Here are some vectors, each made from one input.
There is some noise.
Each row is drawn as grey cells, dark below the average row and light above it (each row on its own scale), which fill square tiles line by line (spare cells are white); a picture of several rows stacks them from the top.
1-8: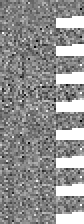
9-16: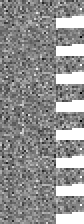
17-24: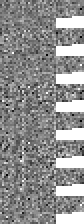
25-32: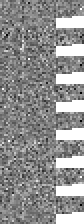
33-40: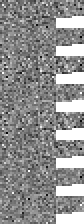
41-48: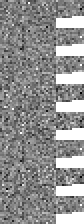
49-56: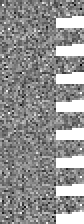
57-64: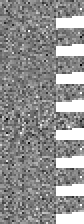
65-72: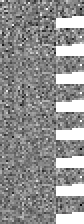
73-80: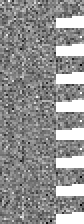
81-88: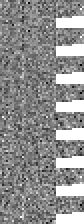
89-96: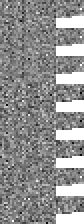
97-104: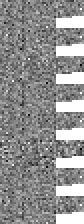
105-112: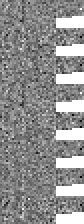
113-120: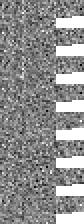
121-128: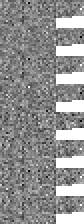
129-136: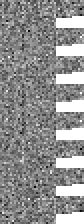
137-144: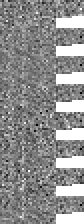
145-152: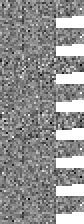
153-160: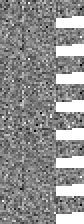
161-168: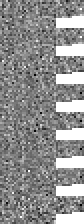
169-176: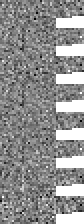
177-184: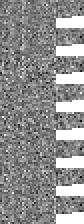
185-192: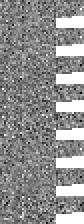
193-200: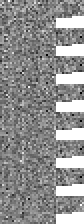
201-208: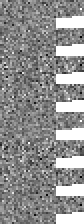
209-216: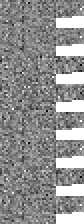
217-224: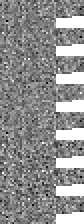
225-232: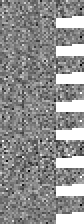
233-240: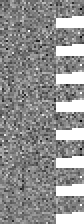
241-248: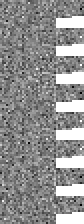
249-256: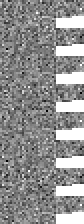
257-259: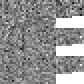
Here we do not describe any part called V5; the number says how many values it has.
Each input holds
a list of up to two items, each a true/false value and a value of V5.
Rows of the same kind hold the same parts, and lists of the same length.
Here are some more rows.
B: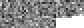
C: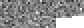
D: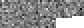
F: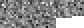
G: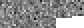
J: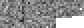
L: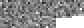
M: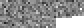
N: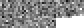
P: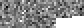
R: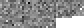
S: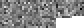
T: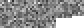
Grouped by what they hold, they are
B, C, J, L, M, N, R
D, F, G, P, S
T

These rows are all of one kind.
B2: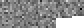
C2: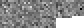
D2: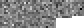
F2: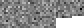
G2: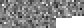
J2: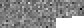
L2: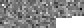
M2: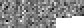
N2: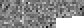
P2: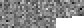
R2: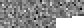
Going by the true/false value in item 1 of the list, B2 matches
F2, M2, P2 and R2.
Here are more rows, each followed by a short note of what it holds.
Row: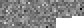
a list of two items
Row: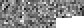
a list of two items
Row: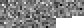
a list of two items
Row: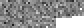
a list of one item
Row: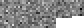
a list of two items
